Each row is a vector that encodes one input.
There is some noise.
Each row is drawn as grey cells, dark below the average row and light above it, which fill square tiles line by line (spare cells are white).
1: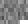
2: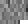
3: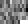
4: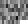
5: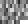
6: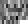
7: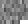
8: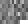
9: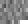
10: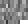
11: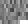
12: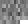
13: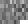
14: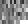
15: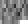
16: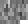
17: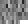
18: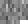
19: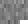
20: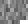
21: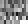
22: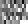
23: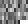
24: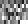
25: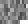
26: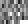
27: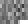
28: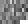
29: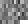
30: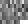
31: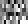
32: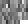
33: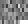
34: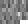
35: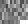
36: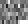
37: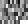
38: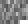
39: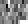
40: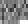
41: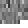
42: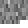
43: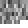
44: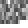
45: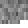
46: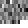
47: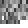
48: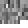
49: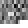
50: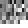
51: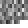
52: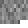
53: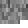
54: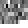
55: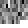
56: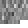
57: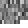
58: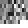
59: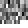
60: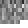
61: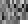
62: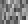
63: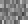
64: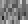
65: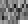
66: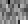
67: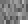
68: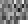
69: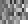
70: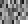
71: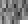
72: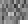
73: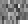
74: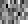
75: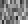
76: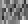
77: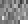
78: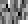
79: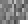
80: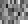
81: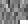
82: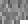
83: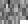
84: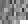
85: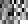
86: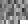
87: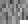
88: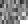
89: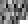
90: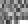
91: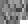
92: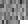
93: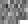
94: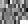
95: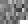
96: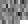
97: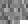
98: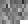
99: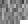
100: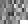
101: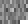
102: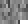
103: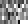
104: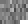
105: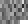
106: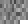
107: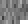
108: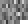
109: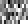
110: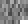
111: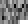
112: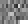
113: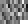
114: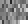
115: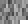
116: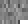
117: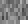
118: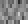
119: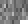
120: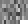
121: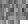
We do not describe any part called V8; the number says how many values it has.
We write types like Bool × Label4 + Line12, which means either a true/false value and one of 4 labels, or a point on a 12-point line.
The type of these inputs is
Bool × (Line7 + V8).
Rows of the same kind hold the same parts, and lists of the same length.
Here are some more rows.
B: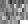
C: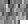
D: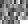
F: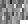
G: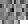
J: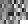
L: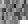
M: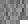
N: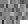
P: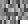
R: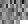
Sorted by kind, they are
B, C, G, L, N, P, R
D, F, J, M

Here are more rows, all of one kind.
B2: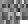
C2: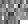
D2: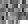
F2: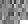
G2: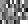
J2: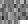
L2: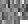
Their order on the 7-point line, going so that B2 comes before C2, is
B2, J2, L2, D2, G2, C2, F2.
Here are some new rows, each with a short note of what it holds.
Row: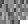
a point on a 7-point line and a true/false value
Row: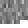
a point on a 7-point line and a true/false value
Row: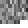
a true/false value and a value of V8
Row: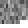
a true/false value and a value of V8
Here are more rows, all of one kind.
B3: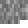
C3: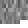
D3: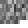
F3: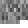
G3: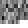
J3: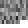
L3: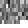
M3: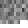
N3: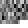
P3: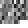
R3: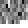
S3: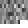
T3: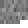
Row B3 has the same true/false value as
D3 and L3.
